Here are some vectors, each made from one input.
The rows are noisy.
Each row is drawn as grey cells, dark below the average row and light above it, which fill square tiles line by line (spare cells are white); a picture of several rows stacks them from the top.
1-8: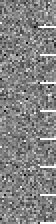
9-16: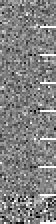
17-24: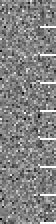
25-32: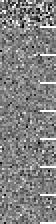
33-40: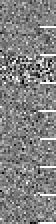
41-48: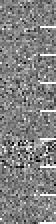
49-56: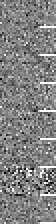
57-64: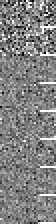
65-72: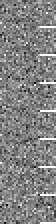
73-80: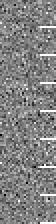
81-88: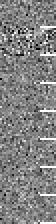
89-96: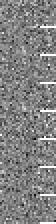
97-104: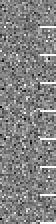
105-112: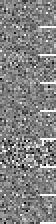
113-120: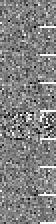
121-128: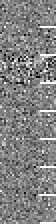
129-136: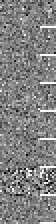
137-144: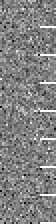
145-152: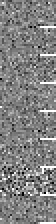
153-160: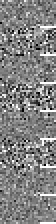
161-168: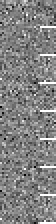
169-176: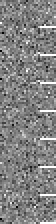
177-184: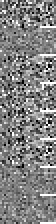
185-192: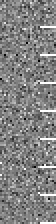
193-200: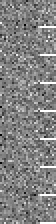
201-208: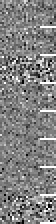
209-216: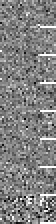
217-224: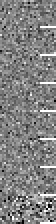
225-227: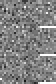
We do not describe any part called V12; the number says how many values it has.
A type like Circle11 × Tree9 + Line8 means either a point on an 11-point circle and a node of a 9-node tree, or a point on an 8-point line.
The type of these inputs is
Label5 + (Line5 + V12) × (Line9 + Tree9).
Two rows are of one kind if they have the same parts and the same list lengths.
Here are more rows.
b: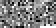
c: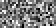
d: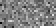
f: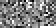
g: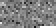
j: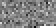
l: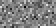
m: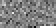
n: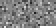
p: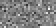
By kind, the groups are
b, c, f
d
g, j, m
l
n, p

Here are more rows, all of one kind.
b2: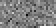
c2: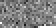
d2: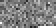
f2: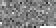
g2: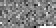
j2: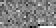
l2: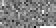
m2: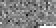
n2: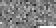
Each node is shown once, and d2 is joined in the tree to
c2 and j2.
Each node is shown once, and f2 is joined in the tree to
c2 and l2.
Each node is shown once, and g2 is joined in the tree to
m2.
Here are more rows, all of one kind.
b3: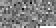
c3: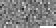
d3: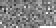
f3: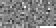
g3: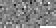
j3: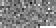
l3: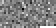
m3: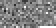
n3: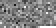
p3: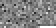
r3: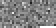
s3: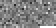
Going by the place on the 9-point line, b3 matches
m3 and s3.
